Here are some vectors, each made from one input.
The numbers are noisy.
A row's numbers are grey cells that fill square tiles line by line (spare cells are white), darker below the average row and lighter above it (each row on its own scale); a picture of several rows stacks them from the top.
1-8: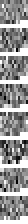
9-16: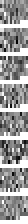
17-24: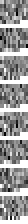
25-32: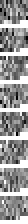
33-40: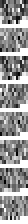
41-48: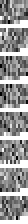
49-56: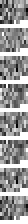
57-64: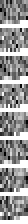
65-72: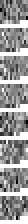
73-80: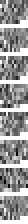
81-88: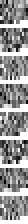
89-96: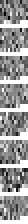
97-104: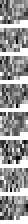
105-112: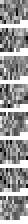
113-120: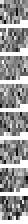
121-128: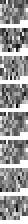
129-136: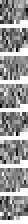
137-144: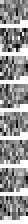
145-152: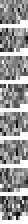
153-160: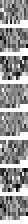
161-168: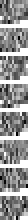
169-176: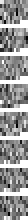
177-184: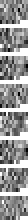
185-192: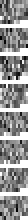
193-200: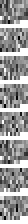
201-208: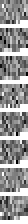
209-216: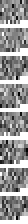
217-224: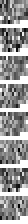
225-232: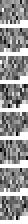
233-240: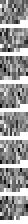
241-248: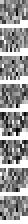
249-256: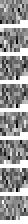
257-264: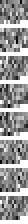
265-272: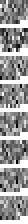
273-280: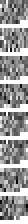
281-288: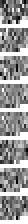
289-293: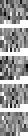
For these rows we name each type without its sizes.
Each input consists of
either a point on a line, or three true/false values.
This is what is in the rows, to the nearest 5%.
About 40% of them hold a point on a line. The rest hold three true/false values.
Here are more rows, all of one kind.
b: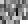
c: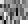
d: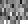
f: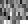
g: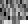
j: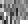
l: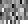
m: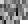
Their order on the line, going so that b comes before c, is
b, m, c, j, l, d, f, g.
